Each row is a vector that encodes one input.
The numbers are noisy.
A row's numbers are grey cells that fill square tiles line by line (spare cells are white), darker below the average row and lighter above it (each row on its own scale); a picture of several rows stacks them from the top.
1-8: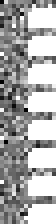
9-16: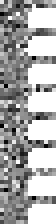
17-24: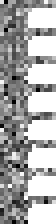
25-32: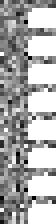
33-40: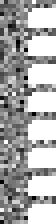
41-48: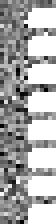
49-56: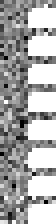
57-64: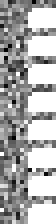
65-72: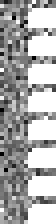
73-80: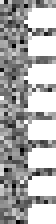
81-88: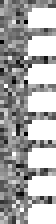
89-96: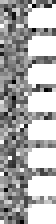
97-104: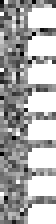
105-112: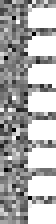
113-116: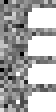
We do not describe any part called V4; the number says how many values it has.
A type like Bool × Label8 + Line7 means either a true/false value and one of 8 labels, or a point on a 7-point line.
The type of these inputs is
(Bool × Bool × Bool + V4) × Label6.
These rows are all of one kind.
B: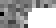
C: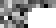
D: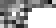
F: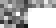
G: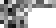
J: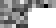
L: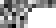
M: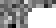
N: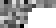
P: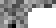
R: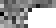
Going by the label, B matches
J and N.
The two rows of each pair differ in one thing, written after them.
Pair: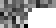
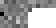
one of the three true/false values
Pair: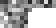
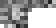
one of the three true/false values
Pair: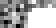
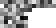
one of the three true/false values
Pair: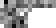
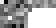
one of the three true/false values
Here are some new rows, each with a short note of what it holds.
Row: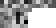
one of 6 labels and a value of V4
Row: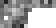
one of 6 labels and three true/false values
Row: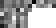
one of 6 labels and a value of V4
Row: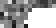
one of 6 labels and three true/false values
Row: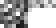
one of 6 labels and three true/false values
